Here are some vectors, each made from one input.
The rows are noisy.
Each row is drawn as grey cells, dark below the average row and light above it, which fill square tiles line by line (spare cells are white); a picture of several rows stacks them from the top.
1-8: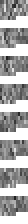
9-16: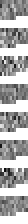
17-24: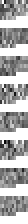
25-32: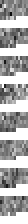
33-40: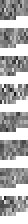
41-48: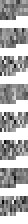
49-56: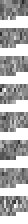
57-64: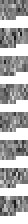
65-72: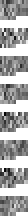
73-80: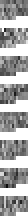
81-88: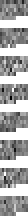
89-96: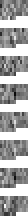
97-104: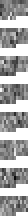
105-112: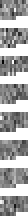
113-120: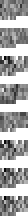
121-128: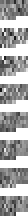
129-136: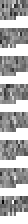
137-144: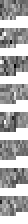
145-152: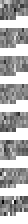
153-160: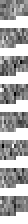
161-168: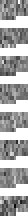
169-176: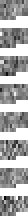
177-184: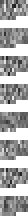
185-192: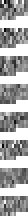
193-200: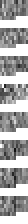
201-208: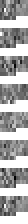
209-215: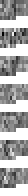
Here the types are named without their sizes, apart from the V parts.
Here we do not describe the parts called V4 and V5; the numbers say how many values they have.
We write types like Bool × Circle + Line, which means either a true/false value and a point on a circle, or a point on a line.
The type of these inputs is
(Bool × Circle + V5) × Line × Tree + V4.
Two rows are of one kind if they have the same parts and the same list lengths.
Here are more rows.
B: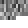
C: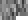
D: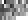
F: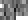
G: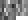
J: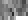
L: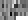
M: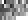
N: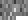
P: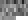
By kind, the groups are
B, F, G, L
C, J, N, P
D, M

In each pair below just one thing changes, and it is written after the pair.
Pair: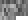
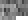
the place on the circle
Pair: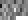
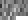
the place on the circle
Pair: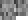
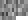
the true/false value
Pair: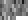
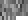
the node of the tree
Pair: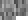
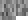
the true/false value
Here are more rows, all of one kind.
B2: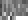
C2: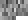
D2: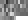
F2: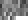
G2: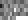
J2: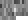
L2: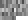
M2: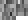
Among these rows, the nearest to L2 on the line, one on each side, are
J2 and M2.
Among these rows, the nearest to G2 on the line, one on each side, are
B2 and J2.
